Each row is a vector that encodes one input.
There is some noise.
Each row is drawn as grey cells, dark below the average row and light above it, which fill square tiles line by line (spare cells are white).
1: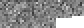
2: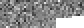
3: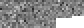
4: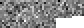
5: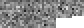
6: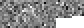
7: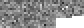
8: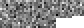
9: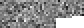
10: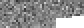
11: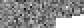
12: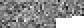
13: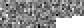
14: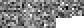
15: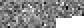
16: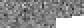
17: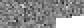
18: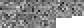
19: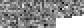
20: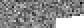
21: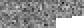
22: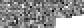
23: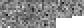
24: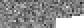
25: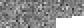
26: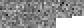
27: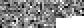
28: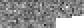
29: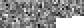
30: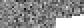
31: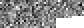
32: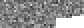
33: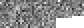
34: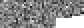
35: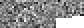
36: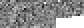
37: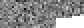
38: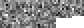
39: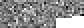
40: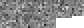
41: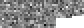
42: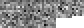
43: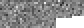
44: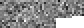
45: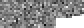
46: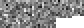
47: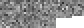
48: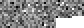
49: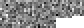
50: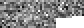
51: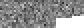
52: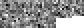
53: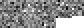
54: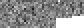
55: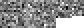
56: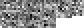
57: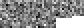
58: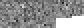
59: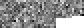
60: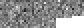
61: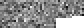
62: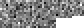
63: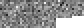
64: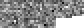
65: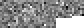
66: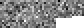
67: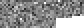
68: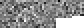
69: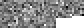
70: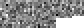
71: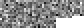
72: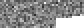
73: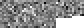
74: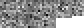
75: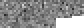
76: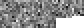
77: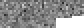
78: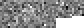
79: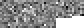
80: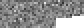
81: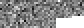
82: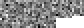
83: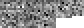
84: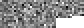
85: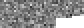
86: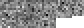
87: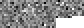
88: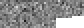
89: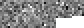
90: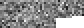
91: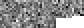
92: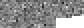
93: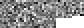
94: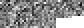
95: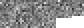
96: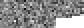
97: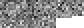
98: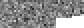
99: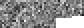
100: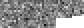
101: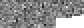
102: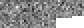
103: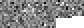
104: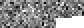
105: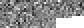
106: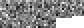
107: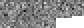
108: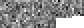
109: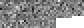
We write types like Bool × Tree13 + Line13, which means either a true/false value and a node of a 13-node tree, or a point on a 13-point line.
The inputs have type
Label12 + Line8.
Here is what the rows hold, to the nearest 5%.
About 55% of them hold one of 12 labels. The rest hold a point on an 8-point line.
